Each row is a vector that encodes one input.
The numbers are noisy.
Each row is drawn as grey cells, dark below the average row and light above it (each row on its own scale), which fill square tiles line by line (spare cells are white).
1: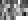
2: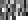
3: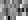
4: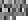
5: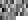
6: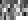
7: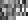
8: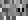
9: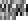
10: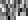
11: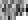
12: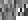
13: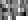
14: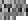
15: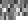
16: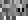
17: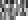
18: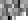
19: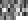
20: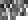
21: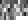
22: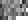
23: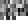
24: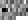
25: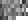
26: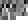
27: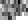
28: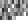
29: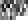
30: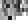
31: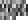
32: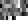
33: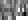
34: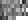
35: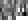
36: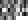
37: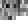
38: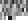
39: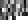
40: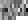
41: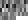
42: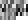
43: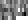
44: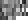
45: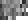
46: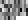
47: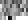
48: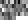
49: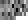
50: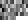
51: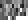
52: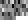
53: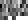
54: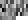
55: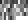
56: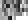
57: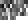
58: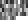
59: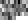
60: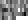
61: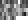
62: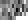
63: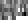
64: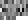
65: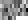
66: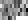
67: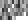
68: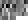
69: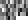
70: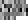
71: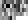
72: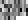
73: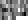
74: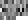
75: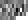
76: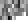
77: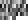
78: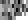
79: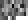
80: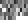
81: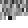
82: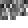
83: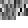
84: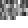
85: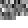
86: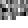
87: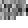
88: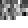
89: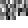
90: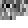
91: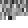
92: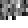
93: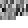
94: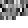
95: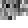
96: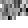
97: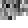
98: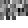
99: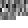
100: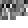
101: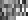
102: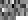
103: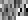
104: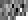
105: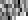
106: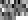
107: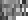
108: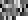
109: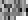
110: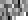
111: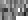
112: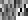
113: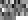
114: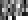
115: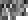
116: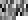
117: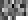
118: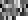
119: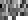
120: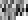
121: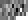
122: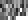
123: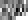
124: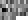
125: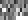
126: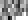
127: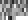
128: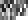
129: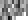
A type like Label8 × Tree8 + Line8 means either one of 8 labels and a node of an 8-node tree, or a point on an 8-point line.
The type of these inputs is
Label7.
